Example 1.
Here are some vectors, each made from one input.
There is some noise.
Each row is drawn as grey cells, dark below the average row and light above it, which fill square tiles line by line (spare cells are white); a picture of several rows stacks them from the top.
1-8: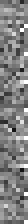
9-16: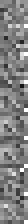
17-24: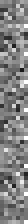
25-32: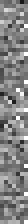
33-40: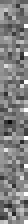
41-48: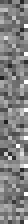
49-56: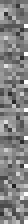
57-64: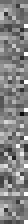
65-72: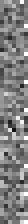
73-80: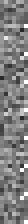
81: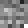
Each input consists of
a node of a 10-node tree, together with either a fixed value, or three true/false values.
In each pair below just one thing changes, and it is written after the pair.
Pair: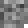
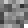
the node of the tree
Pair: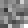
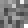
one of the three true/false values
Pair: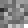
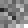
one of the three true/false values
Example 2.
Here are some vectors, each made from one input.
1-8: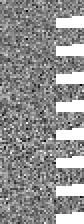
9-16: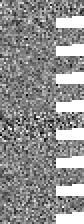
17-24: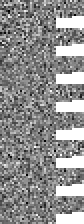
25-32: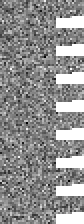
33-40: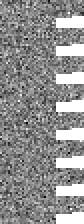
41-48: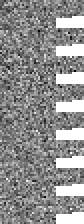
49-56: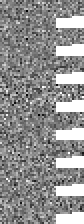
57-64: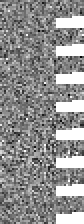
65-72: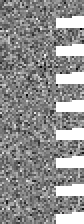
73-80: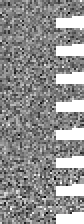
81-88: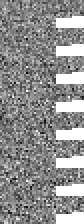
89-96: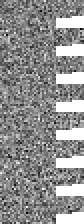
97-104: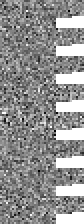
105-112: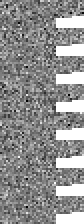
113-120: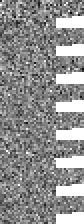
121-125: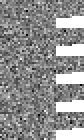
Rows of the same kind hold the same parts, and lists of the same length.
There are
2 kinds of row.
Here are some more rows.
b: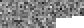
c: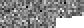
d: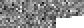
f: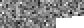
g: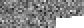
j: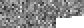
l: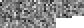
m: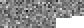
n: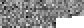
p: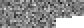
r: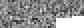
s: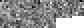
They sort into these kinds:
b, f, p, r, s
c, d, g, j, l, m, n

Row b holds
a point on a 9-point line.
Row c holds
three true/false values.
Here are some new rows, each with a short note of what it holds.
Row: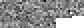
three true/false values
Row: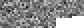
three true/false values
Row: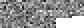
three true/false values
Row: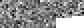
a point on a 9-point line
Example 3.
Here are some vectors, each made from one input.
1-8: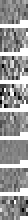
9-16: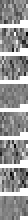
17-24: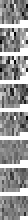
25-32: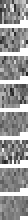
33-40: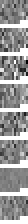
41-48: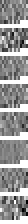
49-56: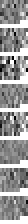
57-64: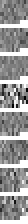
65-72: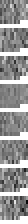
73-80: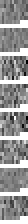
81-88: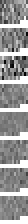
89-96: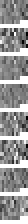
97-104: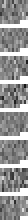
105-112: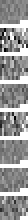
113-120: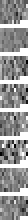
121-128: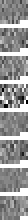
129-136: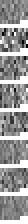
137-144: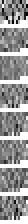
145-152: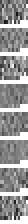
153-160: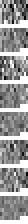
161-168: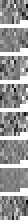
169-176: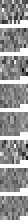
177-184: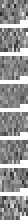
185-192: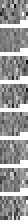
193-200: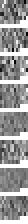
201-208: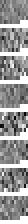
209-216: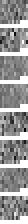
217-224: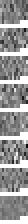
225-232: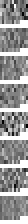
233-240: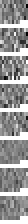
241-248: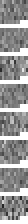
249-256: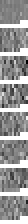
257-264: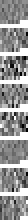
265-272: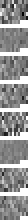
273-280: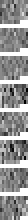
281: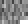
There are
2 kinds of row.
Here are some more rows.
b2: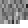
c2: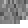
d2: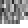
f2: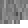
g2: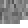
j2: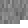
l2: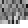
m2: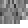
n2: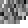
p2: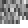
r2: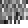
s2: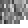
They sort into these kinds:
b2, p2, r2
c2, d2, f2, g2, j2, l2, m2, n2, s2

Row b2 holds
one of 5 labels and a node of a 15-node tree.
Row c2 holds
one of 5 labels.
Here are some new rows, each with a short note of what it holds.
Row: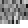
one of 5 labels
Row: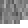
one of 5 labels
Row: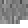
one of 5 labels
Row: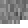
one of 5 labels
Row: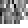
one of 5 labels
